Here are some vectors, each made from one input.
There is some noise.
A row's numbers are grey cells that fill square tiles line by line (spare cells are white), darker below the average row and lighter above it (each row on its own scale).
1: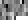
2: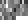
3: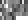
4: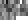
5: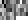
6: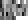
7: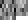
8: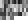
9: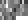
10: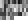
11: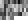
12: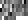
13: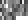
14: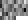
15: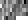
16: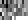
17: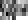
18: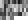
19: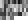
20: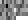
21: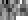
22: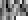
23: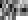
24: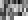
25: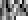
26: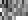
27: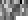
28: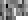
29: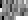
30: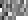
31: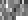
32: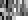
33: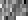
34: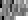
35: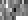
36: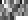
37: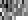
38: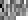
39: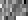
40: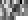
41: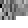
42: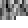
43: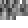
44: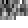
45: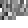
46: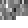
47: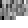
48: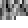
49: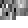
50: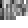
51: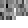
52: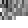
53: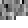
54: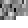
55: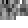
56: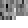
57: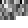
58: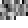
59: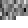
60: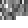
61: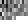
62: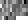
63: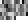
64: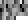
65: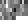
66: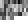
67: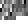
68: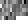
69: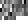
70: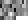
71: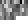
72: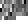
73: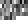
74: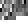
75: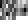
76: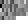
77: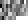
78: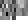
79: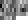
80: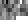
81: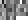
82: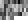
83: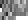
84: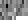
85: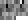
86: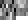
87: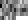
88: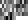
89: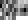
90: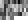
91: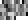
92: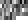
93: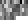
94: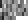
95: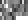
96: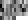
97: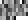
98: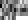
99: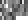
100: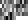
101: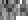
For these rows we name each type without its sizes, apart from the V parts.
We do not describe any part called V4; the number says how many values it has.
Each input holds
a list of items, each a true/false value and a value of V4.
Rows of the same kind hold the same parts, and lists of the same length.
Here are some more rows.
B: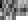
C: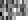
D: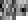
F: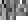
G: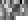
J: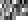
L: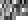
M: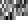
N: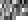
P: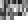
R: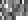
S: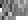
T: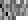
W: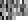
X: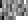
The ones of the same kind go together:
B, C, D, F, S, T, W, X
G, J, L, M, N, R
P

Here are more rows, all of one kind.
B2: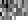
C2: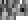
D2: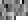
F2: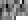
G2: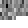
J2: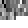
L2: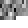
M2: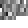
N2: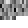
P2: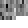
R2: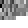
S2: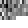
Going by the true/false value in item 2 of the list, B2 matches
C2, J2, R2 and S2.
